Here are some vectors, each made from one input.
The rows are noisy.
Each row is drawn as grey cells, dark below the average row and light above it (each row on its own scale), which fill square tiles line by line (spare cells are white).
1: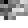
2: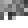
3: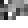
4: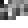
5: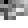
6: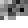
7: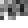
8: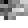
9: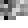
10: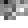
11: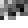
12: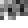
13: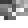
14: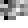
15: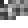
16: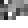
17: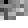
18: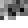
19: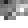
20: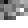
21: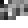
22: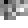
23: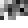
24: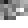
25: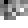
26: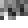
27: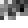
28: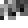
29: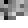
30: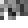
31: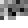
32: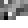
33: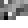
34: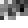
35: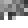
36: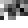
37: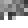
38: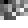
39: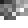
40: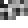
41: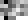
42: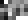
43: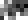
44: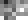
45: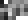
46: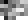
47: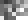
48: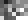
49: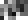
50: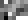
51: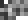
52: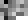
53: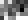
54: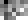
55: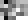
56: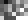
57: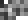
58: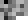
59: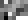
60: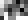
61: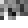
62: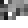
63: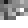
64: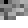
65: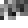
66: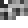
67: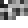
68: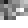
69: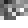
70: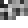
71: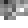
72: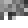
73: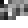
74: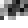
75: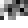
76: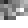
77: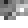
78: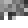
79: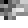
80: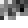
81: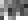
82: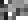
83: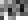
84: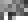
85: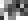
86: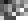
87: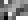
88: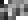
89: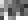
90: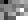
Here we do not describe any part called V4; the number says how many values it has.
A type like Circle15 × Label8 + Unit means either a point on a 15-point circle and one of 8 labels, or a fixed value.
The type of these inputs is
List2(Line5) + V4 × V4.
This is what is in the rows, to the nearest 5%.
About 30% of them hold two values of V4. The rest are lists of up to two points on a 5-point line: about 5% of all rows are empty, 25% hold one and 40% two.
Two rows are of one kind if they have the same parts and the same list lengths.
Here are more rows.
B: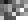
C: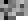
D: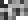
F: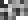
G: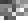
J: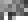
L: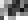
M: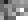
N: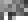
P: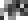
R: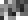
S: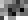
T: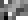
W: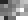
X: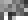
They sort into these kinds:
B, C, G, M, W
D, F, T
J, N, X
L, P, R, S

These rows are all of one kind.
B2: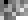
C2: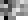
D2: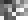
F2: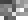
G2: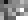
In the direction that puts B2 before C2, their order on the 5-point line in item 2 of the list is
B2, G2, D2, F2, C2.
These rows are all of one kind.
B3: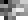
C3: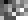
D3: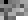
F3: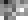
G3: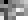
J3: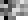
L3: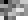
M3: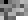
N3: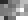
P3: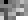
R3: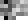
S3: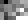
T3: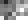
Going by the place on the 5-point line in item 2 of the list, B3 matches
J3, N3, R3 and T3.
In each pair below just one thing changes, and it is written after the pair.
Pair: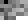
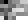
the place on the 5-point line in item 2 of the list
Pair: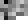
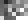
the place on the 5-point line in item 1 of the list
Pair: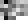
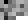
the place on the 5-point line in item 2 of the list
